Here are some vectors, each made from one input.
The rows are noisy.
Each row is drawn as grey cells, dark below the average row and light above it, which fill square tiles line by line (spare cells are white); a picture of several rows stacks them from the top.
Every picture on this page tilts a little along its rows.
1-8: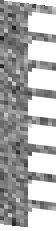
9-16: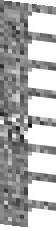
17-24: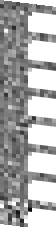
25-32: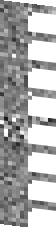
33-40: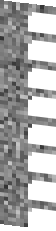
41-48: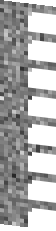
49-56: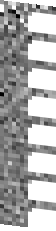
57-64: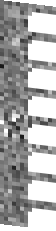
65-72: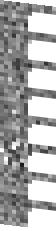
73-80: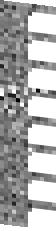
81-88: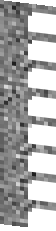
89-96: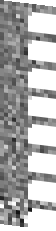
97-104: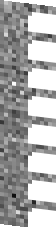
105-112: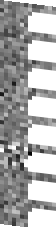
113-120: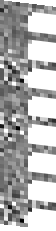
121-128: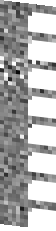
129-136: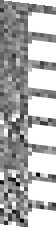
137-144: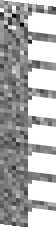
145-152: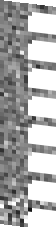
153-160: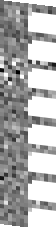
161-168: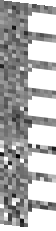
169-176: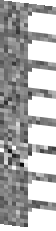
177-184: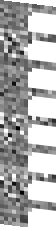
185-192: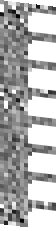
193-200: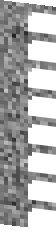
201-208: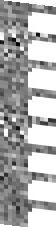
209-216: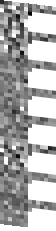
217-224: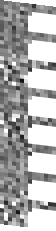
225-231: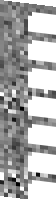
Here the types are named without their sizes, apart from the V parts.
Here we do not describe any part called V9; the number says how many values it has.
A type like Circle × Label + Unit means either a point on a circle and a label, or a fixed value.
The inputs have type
(Bool × Bool × Bool + V9) × Circle × Line + Tree.
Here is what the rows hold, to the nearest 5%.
About 85% of them hold a point on a circle and a point on a line, together with either three true/false values, or a value of V9. The rest hold a node of a tree.
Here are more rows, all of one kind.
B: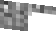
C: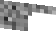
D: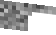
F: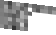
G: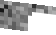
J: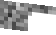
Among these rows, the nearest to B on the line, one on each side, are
F and G.
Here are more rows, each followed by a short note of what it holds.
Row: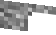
a point on a circle, a point on a line and a value of V9
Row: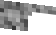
a point on a circle, a point on a line and three true/false values
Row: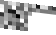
a node of a tree
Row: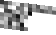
a node of a tree
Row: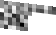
a node of a tree
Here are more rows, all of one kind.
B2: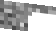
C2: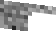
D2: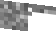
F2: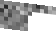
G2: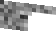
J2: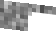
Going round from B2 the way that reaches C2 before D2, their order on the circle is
B2, F2, C2, D2, J2, G2.
